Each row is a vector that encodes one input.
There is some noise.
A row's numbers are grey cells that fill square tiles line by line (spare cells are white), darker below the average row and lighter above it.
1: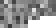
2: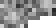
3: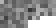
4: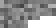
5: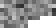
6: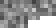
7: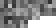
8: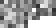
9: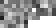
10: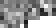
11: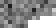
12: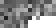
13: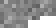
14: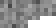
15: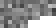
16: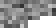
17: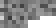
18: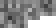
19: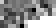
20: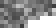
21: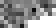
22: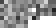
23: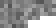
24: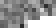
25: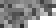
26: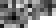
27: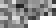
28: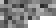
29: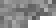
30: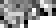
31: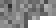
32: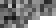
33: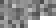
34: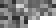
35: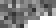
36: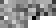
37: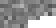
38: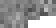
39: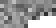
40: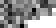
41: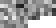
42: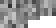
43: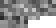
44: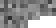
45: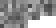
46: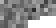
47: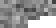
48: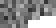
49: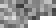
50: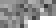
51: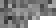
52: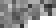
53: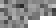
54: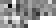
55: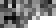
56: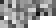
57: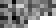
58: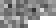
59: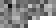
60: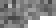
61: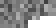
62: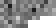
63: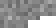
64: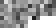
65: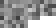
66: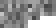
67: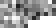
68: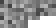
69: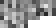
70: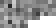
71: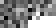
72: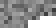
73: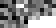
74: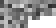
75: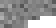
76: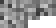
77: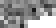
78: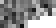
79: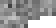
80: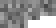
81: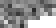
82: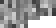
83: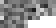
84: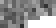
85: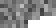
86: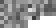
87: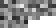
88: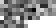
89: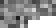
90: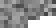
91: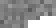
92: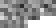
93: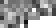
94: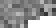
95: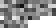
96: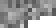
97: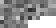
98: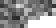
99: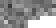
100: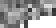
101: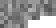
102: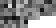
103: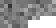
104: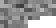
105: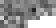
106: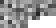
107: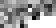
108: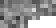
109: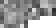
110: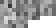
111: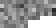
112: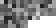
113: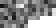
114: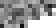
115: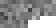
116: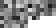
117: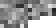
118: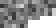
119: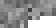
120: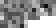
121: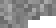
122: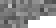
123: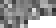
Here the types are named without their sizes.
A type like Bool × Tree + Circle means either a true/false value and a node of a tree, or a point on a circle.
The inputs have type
(Bool × Bool × Bool × Bool + Unit) × Line.
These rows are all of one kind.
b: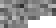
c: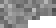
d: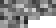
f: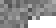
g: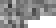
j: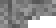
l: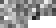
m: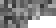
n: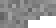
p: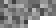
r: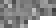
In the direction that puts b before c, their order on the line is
m, b, r, c, l, p, n, f, d, g, j.
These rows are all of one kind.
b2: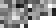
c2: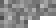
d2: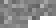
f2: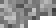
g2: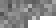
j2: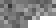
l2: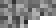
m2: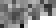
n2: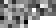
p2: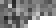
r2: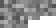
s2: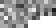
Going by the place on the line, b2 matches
d2, l2 and n2.
